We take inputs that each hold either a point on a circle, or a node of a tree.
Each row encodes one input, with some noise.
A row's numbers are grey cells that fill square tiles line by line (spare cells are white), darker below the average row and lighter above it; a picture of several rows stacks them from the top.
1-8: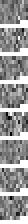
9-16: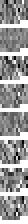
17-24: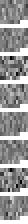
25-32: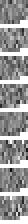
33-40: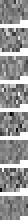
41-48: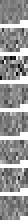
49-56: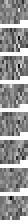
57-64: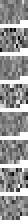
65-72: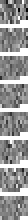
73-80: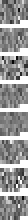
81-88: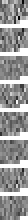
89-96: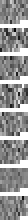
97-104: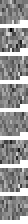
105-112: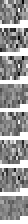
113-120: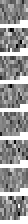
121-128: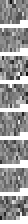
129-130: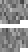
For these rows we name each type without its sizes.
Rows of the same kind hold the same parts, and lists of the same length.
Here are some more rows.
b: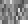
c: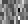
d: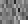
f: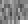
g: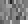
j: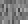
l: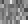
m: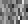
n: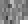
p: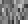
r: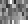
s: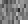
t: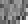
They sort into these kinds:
b, f, g, l, m, r
c, d, j, n, p, s, t

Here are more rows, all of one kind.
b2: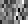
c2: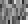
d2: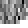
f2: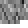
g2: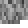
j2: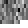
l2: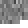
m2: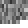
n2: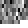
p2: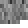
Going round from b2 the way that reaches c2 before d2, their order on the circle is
b2, c2, j2, l2, p2, f2, m2, g2, n2, d2.
